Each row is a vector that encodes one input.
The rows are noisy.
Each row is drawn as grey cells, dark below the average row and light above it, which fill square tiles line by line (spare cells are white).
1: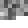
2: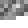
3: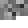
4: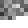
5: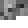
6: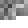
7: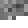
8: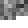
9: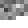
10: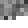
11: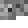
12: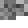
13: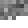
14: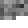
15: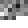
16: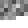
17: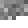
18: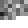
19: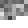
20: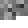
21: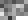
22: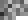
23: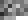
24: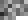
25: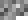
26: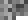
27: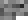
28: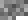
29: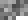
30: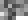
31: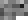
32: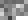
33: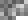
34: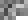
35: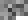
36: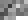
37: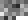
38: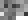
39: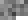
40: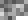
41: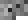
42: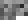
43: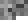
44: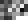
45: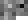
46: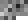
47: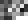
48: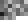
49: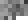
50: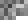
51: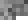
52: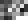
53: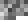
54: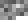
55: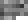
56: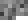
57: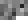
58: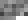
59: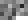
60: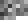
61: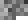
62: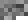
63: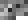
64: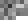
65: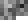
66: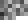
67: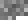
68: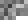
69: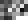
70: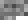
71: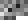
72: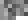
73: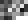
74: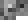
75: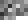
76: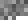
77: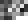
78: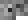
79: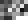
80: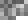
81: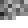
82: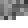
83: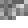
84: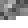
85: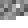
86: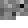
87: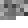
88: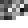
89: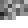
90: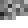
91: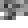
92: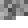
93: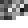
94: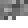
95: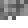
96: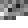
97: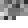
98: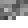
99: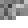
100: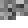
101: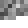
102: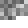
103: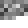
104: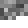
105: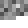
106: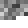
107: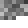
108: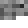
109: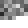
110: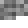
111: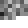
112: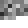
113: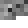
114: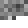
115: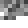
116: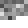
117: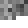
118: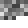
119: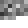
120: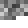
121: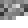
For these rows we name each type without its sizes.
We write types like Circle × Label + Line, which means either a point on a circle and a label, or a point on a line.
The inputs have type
List(Bool × Line).
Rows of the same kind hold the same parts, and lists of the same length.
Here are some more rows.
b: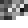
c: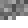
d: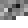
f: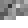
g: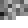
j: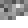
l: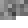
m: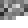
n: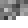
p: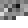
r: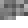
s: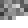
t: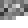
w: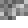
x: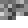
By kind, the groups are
b
c, d, l, n, p, r, x
f, g, j, m, s, t, w

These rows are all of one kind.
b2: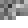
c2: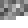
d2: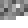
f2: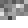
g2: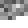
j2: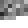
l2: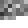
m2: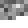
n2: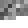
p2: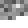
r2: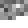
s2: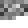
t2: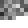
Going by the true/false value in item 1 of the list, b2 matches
j2, l2 and n2.
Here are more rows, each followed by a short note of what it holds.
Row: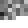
a list of one item
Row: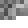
a list of one item
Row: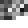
the empty list
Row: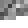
a list of one item
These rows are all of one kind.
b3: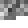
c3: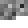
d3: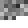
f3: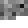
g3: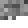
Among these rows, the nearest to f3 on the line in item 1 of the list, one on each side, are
c3 and g3.
